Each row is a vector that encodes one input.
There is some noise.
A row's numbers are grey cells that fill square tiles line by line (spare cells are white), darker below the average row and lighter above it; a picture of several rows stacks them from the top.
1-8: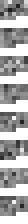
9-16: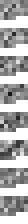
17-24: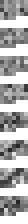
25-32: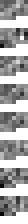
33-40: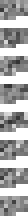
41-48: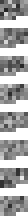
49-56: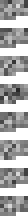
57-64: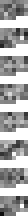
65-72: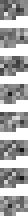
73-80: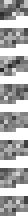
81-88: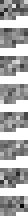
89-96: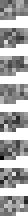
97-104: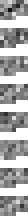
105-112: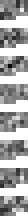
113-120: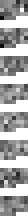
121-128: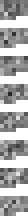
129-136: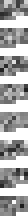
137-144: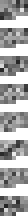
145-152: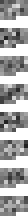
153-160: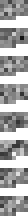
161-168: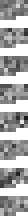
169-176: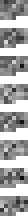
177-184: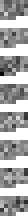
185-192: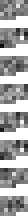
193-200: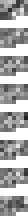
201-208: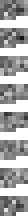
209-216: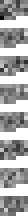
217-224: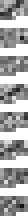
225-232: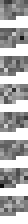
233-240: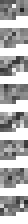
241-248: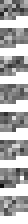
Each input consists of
a point on a 7-point line and a true/false value, together with either a point on a 9-point circle, or a node of a 7-node tree.
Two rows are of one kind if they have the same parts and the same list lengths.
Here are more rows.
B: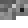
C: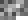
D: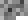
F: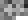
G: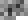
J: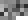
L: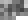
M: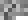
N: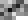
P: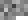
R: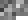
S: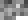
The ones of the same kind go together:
B, C, L, P, R
D, F, G, J, M, N, S

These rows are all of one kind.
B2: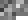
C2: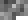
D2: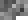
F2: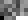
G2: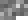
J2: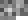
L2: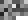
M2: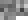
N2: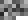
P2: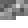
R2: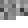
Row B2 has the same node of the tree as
D2, F2, M2 and P2.
